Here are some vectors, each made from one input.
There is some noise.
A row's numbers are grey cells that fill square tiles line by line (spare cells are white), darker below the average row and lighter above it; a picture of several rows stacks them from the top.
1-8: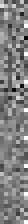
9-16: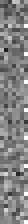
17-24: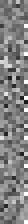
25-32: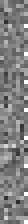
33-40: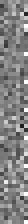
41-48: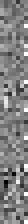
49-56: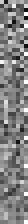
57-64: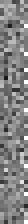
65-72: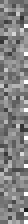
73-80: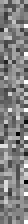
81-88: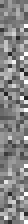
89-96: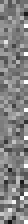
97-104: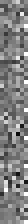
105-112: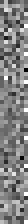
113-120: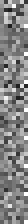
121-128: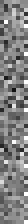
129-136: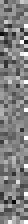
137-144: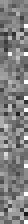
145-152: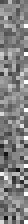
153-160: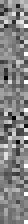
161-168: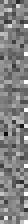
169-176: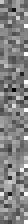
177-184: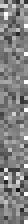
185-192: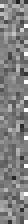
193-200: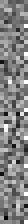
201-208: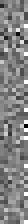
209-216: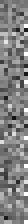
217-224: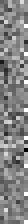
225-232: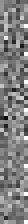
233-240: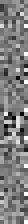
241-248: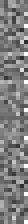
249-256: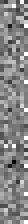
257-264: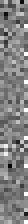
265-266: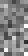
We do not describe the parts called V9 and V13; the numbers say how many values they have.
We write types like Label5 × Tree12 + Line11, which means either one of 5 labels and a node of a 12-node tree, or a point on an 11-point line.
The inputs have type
Label12 × Line6 × V9 × V13.
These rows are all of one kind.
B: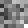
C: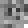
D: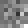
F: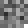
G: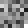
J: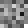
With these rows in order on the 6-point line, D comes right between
C and F.
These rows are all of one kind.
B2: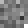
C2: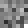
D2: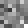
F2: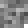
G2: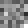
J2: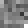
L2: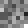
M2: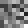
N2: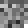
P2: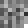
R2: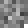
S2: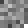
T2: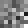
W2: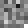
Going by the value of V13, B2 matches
C2, G2, P2 and T2.
